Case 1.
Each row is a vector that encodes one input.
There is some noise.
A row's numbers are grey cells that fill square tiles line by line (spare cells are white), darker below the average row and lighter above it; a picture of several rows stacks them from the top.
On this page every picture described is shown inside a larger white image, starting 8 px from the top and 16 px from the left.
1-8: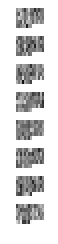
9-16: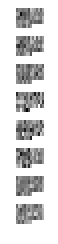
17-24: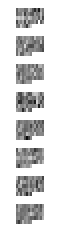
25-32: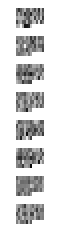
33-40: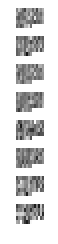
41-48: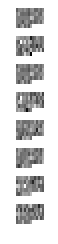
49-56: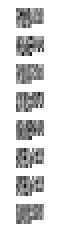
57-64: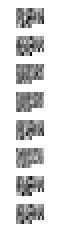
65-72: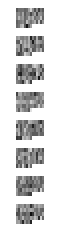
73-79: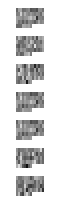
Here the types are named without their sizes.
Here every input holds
three true/false values, together with either a point on a circle, or a fixed value.
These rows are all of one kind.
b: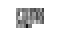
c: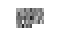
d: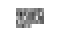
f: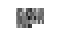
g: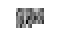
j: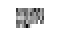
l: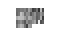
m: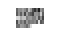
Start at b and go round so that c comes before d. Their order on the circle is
b, c, f, g, d, m, l, j.
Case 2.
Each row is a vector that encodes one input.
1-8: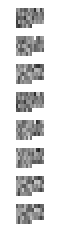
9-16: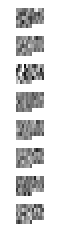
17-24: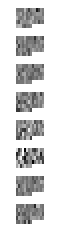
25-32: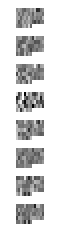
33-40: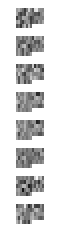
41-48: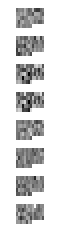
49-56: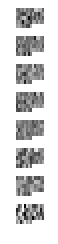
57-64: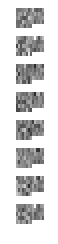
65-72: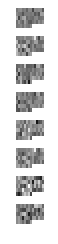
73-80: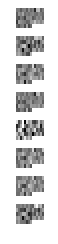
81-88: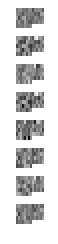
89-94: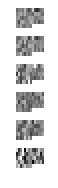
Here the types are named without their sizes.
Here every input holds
a list of points on a line.
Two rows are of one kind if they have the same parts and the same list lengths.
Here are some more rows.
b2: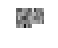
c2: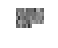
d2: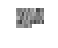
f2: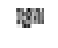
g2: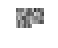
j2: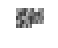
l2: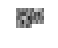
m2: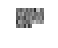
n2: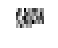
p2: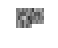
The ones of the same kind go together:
b2, d2, f2, g2
c2, j2, l2, m2, p2
n2

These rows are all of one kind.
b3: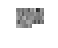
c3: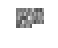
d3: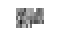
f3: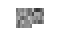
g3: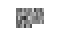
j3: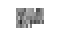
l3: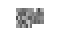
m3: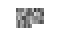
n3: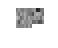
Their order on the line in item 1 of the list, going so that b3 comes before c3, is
l3, d3, j3, b3, n3, f3, c3, m3, g3.
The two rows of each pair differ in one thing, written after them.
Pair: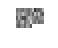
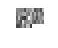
the place on the line in item 2 of the list
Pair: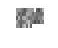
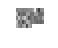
the place on the line in item 2 of the list
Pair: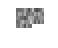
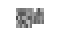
the place on the line in item 1 of the list
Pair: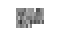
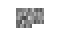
the place on the line in item 1 of the list
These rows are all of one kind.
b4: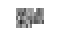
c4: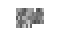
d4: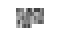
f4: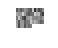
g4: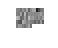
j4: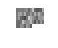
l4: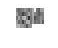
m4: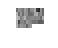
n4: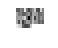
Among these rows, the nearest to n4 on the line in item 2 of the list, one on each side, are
c4 and d4.
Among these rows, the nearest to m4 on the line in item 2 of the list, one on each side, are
d4 and f4.
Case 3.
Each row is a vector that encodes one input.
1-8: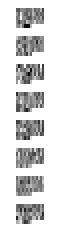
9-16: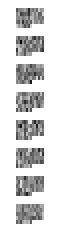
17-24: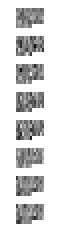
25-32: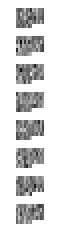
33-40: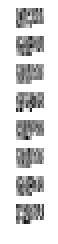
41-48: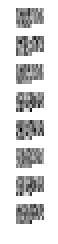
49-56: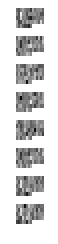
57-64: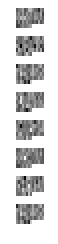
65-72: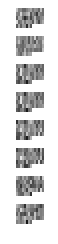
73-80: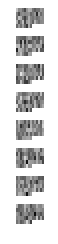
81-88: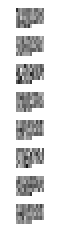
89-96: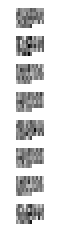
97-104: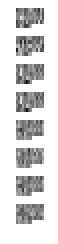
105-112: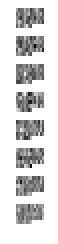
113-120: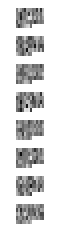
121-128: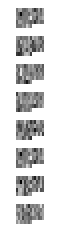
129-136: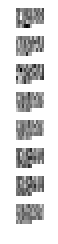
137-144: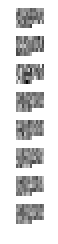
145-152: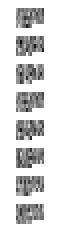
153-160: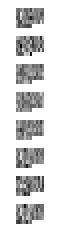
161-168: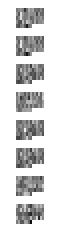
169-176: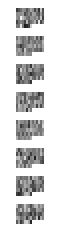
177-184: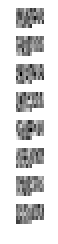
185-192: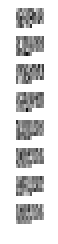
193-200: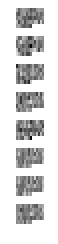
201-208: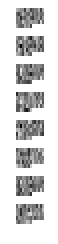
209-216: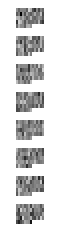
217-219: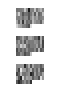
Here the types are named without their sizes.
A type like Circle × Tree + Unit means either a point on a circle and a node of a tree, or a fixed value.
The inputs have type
(Bool × Bool × Bool + Unit) × (Circle + Unit).
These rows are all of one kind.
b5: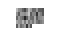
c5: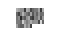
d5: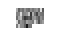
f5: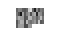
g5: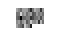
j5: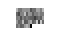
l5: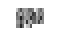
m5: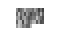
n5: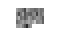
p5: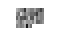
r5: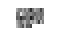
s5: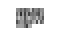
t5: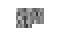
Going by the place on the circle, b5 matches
d5, n5, p5 and t5.
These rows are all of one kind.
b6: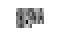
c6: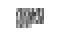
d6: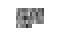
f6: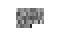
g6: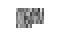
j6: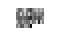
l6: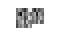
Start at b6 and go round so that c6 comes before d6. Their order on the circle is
b6, c6, g6, l6, d6, f6, j6.
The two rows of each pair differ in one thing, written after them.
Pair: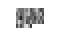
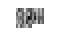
one of the three true/false values
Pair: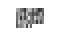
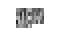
one of the three true/false values
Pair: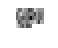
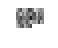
the place on the circle
